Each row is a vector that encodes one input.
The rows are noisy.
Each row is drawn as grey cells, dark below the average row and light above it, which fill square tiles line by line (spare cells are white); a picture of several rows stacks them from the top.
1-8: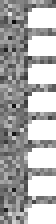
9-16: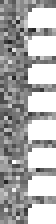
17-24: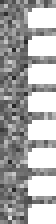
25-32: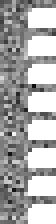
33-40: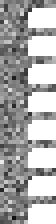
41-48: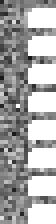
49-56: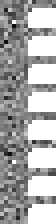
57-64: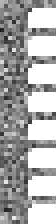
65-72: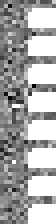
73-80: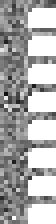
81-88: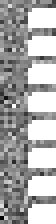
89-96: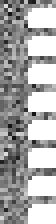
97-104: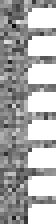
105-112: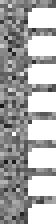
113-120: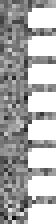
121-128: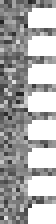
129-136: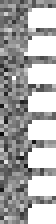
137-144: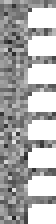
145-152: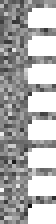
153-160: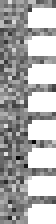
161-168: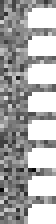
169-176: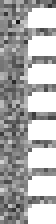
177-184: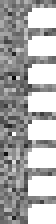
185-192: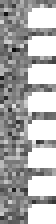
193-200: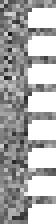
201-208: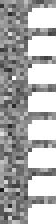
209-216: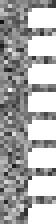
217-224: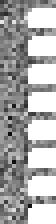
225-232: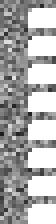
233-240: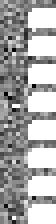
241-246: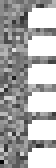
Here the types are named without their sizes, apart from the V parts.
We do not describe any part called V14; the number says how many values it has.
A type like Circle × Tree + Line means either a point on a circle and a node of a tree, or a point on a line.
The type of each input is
Circle × (Line × Line + V14).
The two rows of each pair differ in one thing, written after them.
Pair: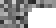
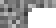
the place on one of the two lines
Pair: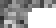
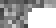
the place on one of the two lines
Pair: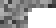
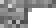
the place on the circle
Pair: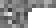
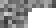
the place on the circle
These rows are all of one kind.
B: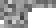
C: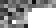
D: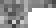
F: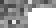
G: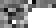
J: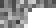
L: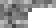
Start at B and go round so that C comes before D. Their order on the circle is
B, C, F, J, G, D, L.
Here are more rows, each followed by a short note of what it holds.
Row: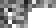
a point on a circle and a point on each of two lines
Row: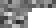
a point on a circle and a point on each of two lines
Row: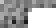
a point on a circle and a point on each of two lines
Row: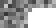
a point on a circle and a value of V14
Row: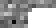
a point on a circle and a point on each of two lines
